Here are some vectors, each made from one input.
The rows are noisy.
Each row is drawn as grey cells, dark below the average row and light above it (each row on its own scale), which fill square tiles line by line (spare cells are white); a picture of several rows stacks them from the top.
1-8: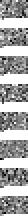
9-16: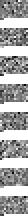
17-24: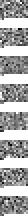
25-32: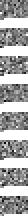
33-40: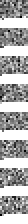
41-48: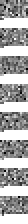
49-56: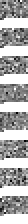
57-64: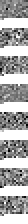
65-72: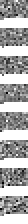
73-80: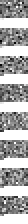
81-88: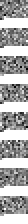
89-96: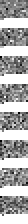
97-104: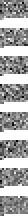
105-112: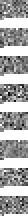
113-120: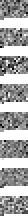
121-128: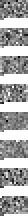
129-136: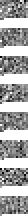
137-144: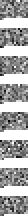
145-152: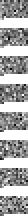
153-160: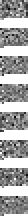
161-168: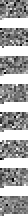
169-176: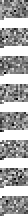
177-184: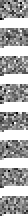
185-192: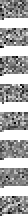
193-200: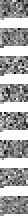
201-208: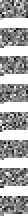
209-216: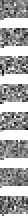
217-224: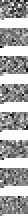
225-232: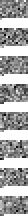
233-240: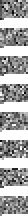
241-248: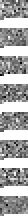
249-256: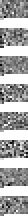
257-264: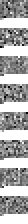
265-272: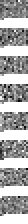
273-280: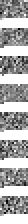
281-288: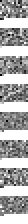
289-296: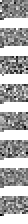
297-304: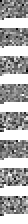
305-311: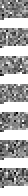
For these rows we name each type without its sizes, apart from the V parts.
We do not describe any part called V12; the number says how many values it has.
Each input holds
a node of a tree and a value of V12, together with either a fixed value, or three true/false values.
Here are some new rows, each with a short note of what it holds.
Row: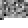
a node of a tree, three true/false values and a value of V12
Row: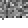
a node of a tree and a value of V12
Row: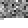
a node of a tree, three true/false values and a value of V12
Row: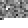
a node of a tree, three true/false values and a value of V12
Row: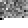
a node of a tree and a value of V12
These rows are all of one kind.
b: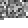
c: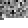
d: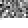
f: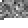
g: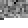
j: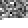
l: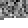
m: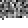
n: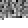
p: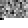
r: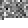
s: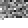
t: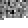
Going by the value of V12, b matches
c, n, p and t.
